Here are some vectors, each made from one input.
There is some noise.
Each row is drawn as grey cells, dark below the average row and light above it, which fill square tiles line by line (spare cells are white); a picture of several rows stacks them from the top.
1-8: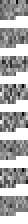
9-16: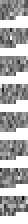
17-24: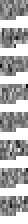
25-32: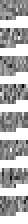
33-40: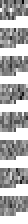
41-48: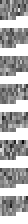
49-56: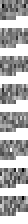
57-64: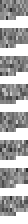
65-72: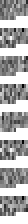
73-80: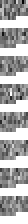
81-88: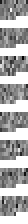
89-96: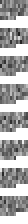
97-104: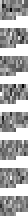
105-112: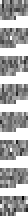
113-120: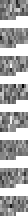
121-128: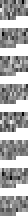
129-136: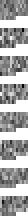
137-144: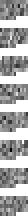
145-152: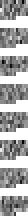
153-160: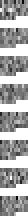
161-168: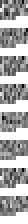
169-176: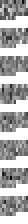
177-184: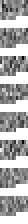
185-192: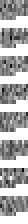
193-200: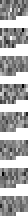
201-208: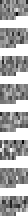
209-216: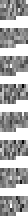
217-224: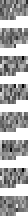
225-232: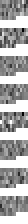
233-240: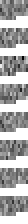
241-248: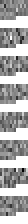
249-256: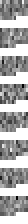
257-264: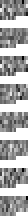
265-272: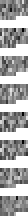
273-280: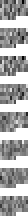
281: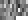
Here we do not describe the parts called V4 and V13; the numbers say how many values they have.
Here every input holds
a value of V4 and a value of V13, together with a list of up to two points on a 7-point line.
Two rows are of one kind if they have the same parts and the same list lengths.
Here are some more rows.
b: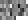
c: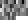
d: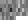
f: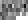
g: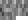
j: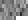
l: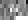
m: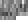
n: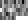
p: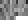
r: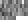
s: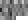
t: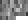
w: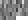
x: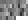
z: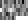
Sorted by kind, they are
b, g, j, m, r, s, w, x
c, n, z
d, f, l, p, t

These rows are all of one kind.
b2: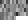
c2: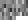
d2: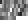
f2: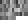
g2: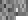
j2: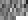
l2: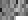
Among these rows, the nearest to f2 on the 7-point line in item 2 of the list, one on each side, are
g2 and l2.
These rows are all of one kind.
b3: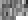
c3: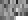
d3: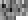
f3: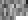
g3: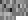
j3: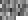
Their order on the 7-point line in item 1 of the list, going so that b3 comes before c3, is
d3, b3, f3, c3, g3, j3.
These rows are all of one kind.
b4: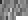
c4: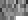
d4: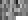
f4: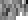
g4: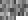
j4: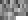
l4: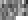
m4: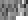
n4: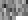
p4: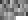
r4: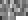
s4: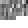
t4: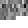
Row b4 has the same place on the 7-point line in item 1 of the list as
d4, j4 and p4.
